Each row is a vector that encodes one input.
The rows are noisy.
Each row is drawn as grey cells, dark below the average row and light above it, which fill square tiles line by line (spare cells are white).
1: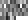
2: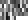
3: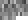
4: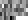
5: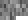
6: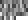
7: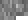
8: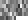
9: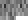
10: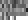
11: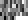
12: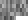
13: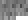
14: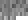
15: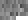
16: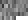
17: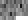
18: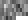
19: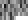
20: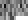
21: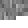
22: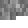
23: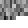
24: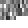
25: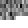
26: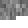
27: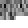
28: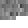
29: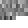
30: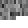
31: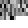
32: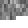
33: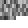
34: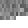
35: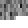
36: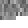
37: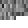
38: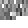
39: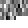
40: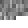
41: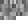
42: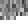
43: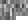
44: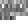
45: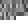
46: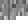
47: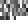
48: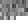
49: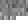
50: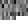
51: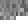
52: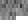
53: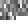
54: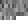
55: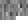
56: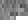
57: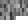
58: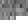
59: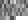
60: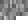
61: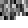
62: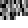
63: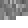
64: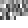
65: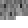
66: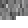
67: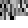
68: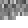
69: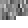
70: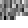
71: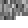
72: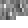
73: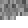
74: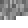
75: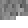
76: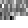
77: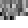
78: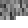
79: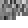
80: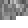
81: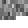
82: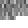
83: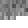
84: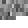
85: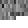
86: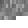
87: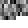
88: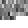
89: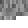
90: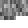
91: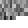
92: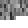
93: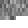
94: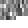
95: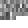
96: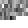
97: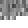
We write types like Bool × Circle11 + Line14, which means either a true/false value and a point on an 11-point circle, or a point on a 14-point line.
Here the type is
Bool × Line8 + Line3 × Line5.
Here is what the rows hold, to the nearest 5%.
About 35% of them hold a point on a 3-point line and a point on a 5-point line. The rest hold a point on an 8-point line and a true/false value.
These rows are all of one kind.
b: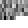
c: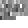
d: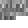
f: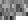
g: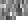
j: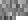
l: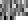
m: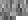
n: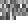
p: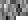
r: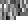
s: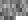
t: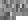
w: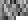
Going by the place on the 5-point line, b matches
j, l and w.
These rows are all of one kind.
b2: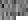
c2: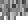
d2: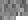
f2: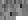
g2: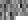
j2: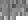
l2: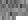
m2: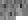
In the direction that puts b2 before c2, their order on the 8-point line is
g2, d2, f2, m2, b2, c2, j2, l2.
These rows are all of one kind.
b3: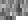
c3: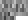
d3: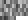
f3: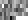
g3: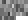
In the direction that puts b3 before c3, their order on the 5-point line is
g3, b3, c3, f3, d3.
